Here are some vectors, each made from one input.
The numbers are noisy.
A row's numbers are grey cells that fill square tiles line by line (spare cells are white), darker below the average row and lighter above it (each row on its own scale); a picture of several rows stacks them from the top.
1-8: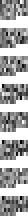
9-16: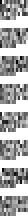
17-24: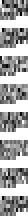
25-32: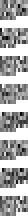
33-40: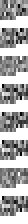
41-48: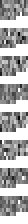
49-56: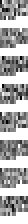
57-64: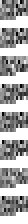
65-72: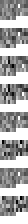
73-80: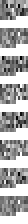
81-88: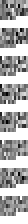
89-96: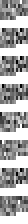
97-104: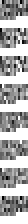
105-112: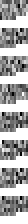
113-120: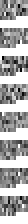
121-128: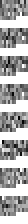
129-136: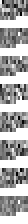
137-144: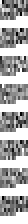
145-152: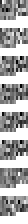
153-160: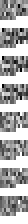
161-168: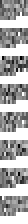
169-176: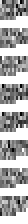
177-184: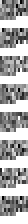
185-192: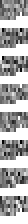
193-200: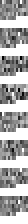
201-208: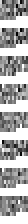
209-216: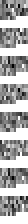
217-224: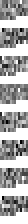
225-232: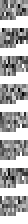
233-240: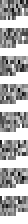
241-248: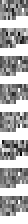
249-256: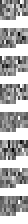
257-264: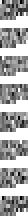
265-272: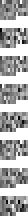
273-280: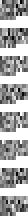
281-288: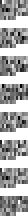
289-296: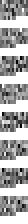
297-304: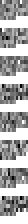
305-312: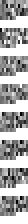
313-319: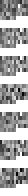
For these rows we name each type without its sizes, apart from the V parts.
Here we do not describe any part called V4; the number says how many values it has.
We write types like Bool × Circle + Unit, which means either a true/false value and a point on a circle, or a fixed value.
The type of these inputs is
List(Bool × V4).
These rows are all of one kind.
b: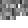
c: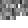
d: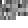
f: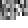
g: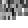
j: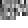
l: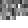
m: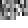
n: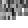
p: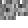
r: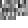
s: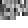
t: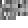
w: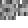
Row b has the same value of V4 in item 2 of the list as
c, p and s.
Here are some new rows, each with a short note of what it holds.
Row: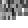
a list of two items
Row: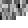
the empty list
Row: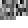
a list of one item
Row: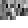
a list of one item
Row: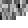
the empty list
